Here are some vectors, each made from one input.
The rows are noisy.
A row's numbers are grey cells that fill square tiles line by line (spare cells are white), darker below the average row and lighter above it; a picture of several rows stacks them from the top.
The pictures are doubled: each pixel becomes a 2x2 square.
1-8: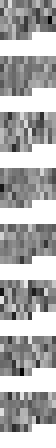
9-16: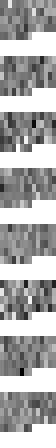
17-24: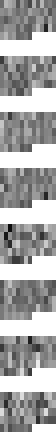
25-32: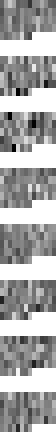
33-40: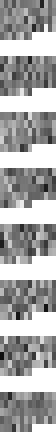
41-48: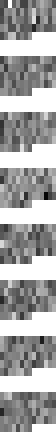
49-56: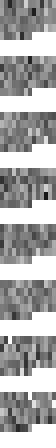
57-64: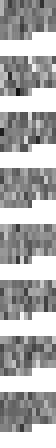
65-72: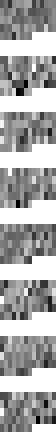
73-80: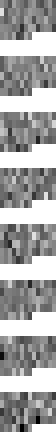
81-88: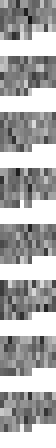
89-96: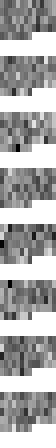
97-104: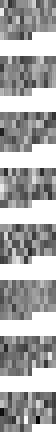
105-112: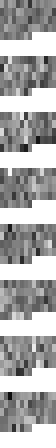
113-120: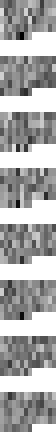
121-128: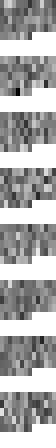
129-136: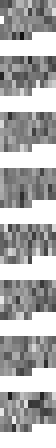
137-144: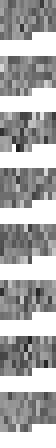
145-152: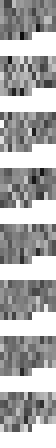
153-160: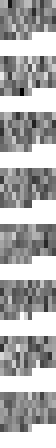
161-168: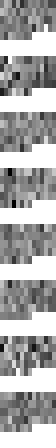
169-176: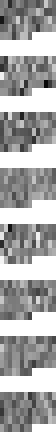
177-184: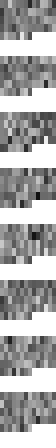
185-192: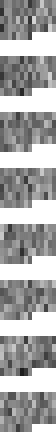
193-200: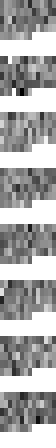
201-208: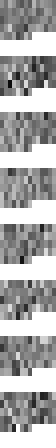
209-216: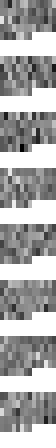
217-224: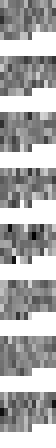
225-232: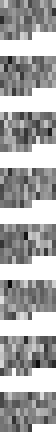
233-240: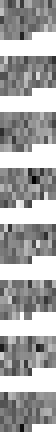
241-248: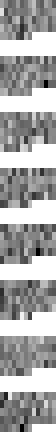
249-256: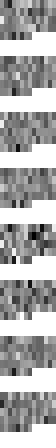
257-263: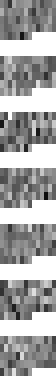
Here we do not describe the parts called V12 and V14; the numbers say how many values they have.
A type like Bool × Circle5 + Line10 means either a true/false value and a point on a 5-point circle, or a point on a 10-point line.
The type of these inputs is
(Bool × Label5 + V14) × V12.
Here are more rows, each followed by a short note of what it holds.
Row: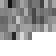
one of 5 labels, a true/false value and a value of V12
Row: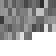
one of 5 labels, a true/false value and a value of V12
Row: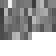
a value of V12 and a value of V14
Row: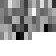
a value of V12 and a value of V14
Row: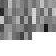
a value of V12 and a value of V14
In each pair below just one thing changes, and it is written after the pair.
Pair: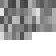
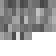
the label
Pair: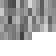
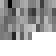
the label
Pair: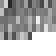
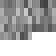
the value of V12
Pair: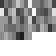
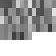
the label
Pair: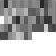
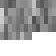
the label
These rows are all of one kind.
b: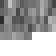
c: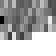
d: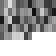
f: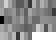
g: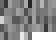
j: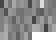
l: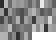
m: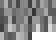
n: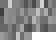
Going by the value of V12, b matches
d, j and l.
